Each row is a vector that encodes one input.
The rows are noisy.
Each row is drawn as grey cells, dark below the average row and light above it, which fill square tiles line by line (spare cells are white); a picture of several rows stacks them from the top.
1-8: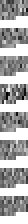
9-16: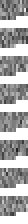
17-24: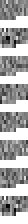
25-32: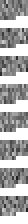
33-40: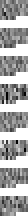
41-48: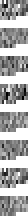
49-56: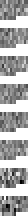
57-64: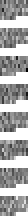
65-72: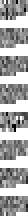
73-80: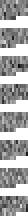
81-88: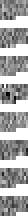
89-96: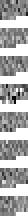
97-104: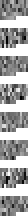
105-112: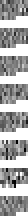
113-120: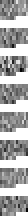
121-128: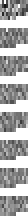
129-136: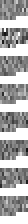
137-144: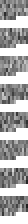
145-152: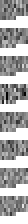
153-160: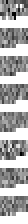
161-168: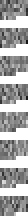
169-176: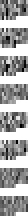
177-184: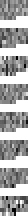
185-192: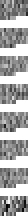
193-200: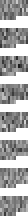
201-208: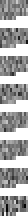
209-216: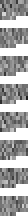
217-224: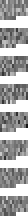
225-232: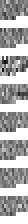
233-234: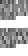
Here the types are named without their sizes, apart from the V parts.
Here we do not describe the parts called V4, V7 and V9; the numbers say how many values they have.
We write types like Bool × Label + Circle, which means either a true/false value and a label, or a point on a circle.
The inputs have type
(Bool × Line + V9) × (Tree + V4) + V7.
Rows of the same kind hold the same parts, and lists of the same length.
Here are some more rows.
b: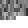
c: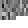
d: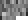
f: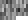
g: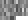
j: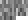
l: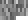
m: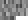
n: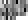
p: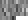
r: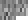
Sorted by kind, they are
b, f
c, d
g, l, m, p
j, r
n

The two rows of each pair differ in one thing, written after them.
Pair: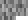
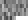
the true/false value
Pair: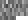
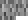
the place on the line
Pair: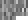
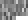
the true/false value
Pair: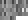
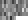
the true/false value
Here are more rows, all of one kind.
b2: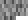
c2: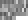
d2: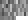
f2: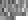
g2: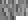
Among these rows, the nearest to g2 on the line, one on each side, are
d2 and f2.
